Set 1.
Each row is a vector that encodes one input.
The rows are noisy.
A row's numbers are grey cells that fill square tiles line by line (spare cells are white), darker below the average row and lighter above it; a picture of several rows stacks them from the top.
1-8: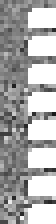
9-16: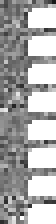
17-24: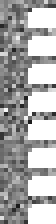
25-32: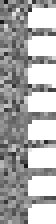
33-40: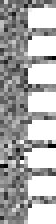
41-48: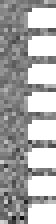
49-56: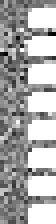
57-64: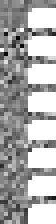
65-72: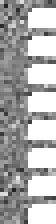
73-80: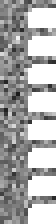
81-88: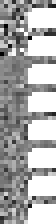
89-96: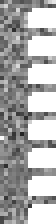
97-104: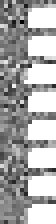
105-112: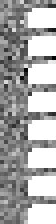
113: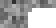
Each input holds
either one of 4 labels, or a point on a 5-point line.
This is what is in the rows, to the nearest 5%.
About 45% of them hold one of 4 labels. The rest hold a point on a 5-point line.
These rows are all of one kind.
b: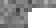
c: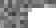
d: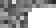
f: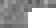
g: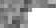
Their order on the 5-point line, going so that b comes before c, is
b, f, c, d, g.
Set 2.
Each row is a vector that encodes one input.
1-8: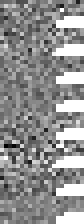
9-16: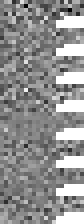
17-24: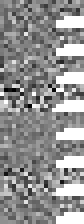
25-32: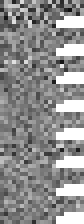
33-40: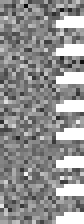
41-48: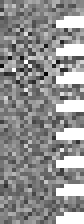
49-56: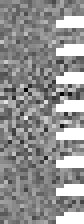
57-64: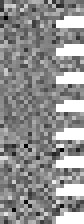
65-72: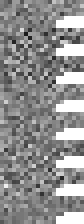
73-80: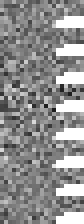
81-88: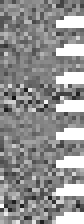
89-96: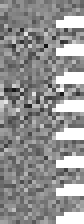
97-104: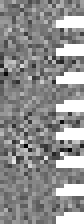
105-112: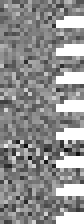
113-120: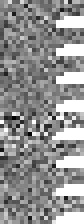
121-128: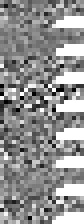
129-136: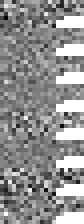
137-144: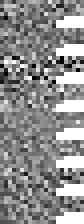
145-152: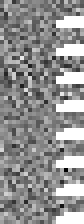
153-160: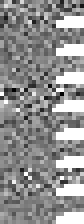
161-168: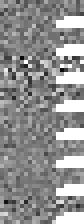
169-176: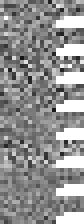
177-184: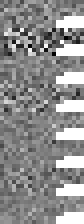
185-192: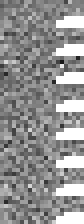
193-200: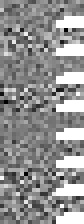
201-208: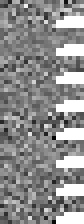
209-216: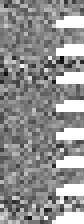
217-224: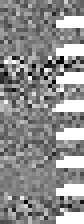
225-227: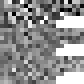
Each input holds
one of 7 labels, together with either a fixed value, or four true/false values.
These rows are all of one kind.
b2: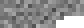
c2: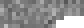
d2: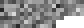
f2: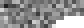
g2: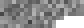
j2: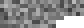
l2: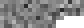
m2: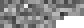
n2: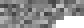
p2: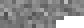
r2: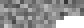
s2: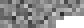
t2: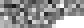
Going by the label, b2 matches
f2 and p2.
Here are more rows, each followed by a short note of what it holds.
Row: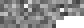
one of 7 labels
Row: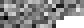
one of 7 labels and four true/false values
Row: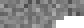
one of 7 labels and four true/false values
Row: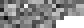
one of 7 labels and four true/false values
